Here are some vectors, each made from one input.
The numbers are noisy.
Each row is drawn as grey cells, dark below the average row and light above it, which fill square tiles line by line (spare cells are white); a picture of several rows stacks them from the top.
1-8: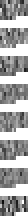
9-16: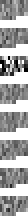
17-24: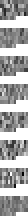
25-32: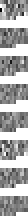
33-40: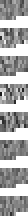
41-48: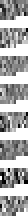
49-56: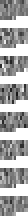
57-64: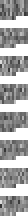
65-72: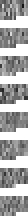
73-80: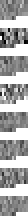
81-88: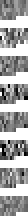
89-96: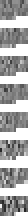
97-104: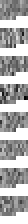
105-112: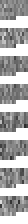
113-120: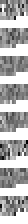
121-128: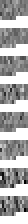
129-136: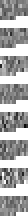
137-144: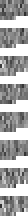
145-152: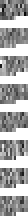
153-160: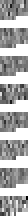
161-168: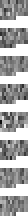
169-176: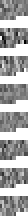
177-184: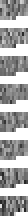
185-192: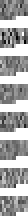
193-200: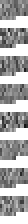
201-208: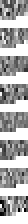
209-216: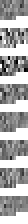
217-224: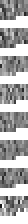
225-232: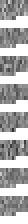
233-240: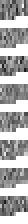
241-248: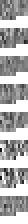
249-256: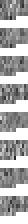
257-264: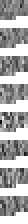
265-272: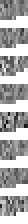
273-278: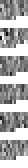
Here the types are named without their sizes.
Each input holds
a list of items, each a point on a line and a true/false value.
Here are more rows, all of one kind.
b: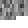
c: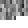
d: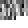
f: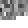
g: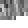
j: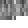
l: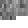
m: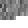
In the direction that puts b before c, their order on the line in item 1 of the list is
j, d, g, f, b, c, l, m.
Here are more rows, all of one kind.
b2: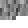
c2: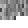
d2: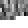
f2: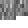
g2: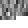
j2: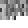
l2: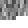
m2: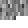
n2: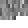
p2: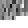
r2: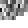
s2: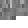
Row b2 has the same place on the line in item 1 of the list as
c2, f2, j2 and m2.
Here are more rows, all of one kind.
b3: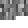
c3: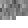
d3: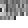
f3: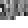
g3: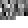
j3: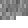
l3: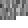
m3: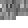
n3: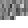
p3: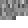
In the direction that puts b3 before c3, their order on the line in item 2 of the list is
g3, m3, n3, j3, b3, f3, p3, d3, c3, l3.
